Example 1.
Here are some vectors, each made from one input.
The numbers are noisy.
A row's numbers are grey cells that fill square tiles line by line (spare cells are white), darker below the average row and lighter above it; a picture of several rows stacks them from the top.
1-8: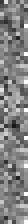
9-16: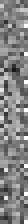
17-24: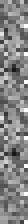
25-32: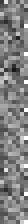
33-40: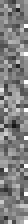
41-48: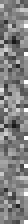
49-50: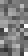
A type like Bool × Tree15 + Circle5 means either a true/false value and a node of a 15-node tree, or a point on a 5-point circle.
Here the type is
Label7.
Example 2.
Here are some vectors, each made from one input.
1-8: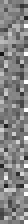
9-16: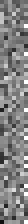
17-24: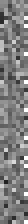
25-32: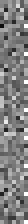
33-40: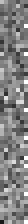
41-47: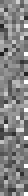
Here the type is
Line4 × Line5.
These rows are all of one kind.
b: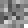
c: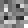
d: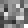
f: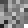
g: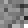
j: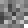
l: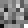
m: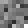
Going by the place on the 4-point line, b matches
c and j.
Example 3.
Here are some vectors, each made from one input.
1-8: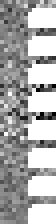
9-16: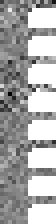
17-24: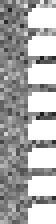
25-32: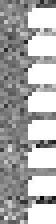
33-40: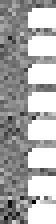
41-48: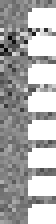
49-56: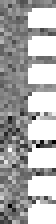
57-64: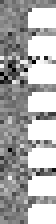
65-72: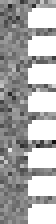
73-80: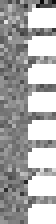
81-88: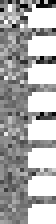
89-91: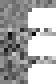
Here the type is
Line7.
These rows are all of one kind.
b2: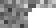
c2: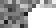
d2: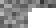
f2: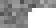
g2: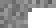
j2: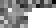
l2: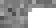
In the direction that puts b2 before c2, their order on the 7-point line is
j2, f2, b2, c2, g2, l2, d2.
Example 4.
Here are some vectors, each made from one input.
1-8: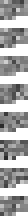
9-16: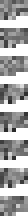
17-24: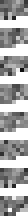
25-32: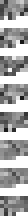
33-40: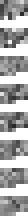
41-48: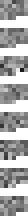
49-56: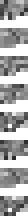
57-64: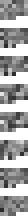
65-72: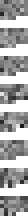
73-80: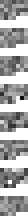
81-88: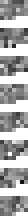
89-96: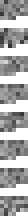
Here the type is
Tree13.
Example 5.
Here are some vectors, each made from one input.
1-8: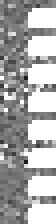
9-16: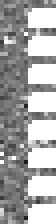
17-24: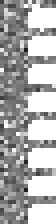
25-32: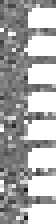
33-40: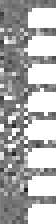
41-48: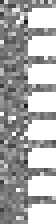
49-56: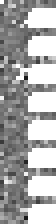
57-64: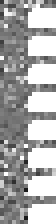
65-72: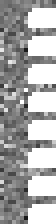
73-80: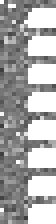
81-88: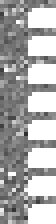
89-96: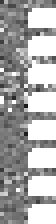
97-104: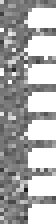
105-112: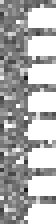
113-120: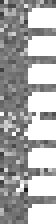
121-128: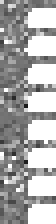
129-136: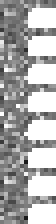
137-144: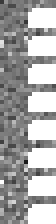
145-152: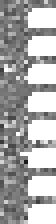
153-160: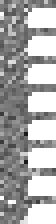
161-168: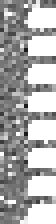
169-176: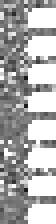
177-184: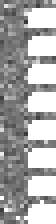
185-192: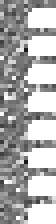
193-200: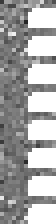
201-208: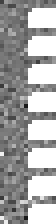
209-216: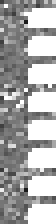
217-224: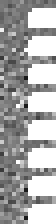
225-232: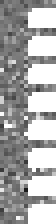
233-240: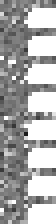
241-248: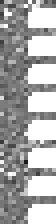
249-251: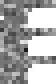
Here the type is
Bool × Bool × Bool × Bool + Unit.
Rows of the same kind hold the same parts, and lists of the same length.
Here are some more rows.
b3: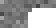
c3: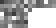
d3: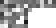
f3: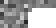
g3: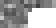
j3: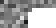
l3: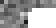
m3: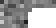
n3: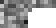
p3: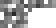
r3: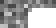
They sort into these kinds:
b3, c3, f3, g3, j3, l3, m3, n3, p3
d3, r3

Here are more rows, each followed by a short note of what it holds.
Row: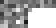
a fixed value
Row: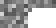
four true/false values
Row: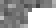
four true/false values
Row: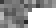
four true/false values
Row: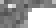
four true/false values
